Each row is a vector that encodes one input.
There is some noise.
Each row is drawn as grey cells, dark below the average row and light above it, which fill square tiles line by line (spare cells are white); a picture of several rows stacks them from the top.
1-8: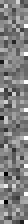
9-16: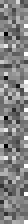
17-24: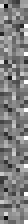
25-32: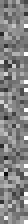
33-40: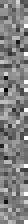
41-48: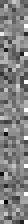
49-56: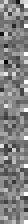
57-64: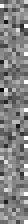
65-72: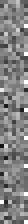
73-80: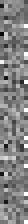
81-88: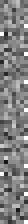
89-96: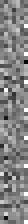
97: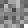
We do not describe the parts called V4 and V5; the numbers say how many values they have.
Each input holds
a point on a 6-point circle, together with either a point on a 6-point circle and a value of V5, or a value of V4.
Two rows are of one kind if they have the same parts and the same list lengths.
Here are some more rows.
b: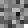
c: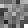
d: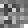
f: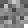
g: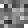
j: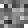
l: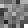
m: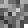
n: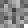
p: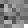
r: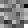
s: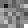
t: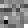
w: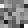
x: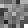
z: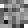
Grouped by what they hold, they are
b, c, d, g, j, l, m, r, t, w, x, z
f, n, p, s

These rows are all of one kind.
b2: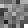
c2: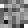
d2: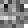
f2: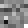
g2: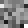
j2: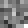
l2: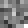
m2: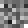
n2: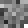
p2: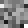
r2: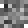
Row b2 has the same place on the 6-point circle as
j2, l2 and n2.
